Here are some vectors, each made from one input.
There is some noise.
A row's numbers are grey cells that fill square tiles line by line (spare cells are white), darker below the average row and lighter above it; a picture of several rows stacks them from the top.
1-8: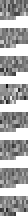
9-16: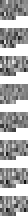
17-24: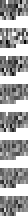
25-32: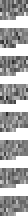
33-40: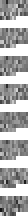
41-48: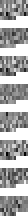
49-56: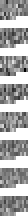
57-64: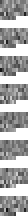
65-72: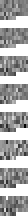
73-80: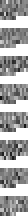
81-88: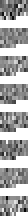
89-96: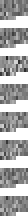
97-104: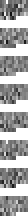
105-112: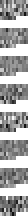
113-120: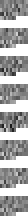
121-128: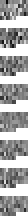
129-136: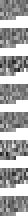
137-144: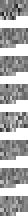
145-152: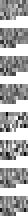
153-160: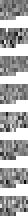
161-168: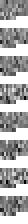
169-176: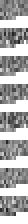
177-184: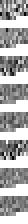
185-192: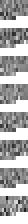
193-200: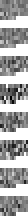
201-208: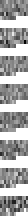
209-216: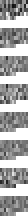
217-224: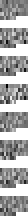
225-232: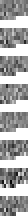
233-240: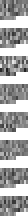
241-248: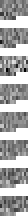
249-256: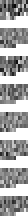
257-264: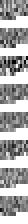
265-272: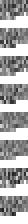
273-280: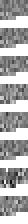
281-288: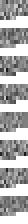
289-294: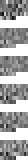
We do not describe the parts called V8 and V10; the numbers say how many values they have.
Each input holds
either one of 4 labels, a point on a 9-point line and a value of V10, or a point on a 7-point line and a value of V8.
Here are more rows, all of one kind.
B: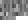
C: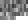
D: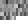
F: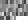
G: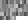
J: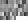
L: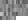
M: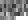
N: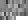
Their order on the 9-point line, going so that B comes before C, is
J, F, L, G, D, B, C, N, M.
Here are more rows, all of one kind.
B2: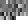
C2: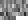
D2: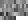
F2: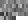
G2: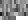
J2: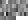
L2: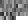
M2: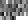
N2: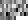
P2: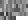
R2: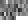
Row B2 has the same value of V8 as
D2 and F2.
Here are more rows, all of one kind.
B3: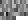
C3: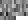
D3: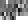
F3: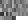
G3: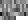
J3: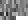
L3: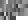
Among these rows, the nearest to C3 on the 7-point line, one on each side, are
F3 and G3.
